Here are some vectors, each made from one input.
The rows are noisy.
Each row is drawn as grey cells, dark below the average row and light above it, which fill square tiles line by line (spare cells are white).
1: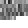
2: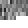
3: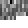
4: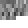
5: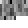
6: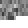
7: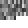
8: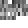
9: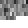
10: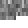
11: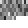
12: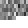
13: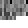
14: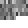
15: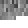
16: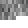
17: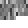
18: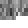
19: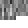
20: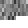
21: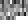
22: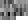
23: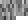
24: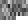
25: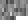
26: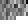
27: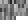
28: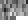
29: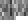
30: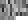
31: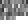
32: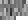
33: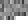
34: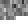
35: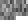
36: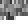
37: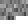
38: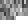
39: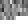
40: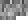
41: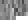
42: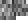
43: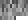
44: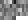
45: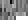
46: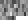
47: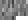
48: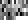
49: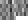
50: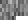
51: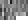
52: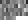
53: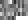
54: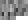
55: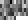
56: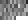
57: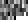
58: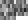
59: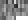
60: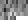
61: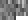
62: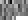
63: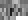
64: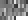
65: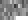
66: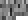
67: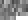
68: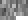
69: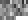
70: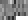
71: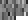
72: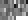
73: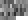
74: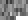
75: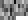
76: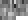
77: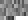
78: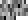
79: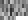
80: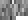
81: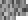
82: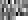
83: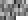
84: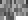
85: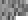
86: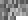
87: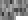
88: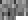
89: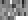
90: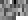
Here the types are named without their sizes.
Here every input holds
a node of a tree, together with either a label, or four true/false values.
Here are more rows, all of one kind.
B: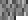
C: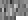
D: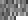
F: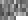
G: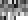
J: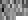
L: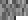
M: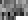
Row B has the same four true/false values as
D and L.
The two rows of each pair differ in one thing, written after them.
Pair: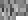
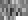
the node of the tree
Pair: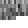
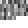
the node of the tree
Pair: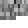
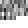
the node of the tree
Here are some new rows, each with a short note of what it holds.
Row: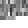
a label and a node of a tree
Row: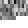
a label and a node of a tree
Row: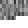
a node of a tree and four true/false values
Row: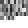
a label and a node of a tree
